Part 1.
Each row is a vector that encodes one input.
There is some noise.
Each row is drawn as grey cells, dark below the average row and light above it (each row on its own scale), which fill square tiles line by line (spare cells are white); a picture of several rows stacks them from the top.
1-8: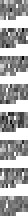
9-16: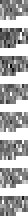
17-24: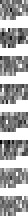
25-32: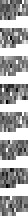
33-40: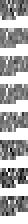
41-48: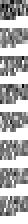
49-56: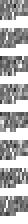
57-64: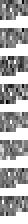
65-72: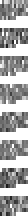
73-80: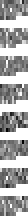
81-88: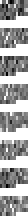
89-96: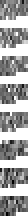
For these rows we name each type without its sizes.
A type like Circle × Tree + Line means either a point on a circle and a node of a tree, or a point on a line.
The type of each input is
Line.
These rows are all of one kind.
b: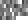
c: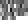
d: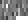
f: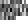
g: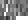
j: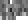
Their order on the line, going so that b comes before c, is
b, f, c, j, g, d.
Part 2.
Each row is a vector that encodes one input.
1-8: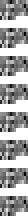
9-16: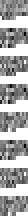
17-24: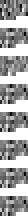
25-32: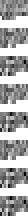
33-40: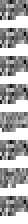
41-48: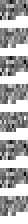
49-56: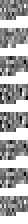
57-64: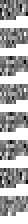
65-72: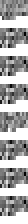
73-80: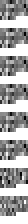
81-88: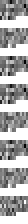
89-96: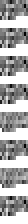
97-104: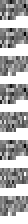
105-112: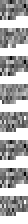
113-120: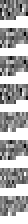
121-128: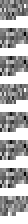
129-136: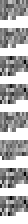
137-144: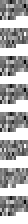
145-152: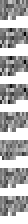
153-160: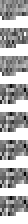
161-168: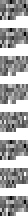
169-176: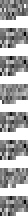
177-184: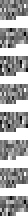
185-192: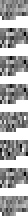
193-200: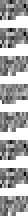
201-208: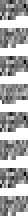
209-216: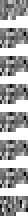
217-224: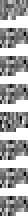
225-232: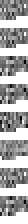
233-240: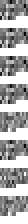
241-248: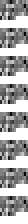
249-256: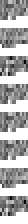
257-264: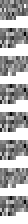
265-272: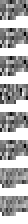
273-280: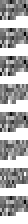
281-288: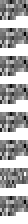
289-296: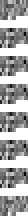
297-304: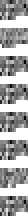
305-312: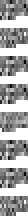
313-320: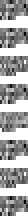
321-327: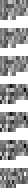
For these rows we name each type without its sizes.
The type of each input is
Label.
